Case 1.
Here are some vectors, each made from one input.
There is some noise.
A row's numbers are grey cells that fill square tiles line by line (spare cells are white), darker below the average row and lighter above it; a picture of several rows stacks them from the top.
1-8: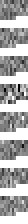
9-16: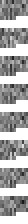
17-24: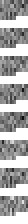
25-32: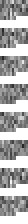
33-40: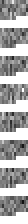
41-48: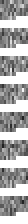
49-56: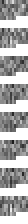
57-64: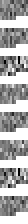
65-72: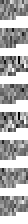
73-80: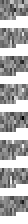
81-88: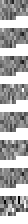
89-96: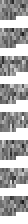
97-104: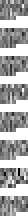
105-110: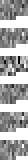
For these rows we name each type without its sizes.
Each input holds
a list of points on a line.
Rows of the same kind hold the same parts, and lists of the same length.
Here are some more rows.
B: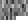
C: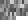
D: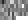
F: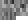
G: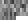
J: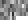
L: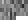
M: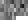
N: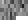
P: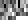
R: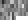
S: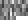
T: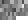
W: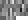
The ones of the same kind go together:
B, F, G, L, M, N
C, D, J, R, S, T, W
P

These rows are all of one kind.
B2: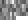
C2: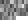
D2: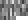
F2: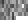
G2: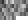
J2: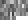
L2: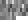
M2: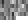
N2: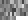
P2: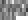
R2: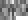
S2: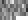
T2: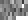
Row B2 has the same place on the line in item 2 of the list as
D2, J2, N2 and R2.
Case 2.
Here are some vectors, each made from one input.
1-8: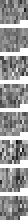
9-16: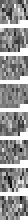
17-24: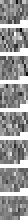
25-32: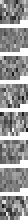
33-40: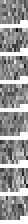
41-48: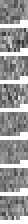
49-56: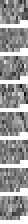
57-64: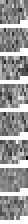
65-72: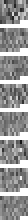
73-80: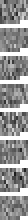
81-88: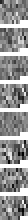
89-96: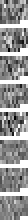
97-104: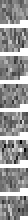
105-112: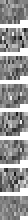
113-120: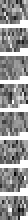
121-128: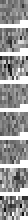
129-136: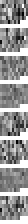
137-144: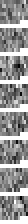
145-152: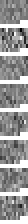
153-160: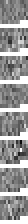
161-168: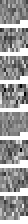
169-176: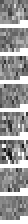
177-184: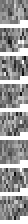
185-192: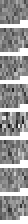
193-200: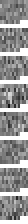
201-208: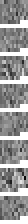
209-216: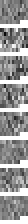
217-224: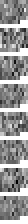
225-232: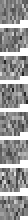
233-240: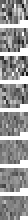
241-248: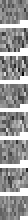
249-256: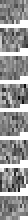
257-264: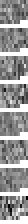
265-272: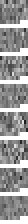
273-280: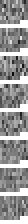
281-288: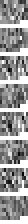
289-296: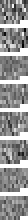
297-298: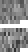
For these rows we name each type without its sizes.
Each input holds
a list of points on a line.
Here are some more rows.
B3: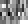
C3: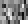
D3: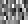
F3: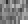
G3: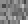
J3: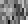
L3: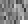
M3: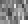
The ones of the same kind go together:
B3
C3, J3, M3
D3, F3, G3, L3

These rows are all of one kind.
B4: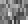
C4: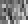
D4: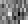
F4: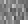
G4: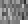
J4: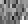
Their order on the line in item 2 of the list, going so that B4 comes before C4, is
J4, D4, B4, C4, F4, G4.
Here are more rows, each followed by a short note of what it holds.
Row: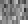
a list of two items
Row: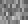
a list of one item
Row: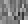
a list of two items
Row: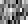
a list of one item
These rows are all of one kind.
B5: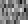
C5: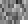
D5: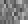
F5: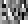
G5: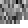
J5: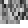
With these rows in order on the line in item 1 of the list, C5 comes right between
B5 and G5.
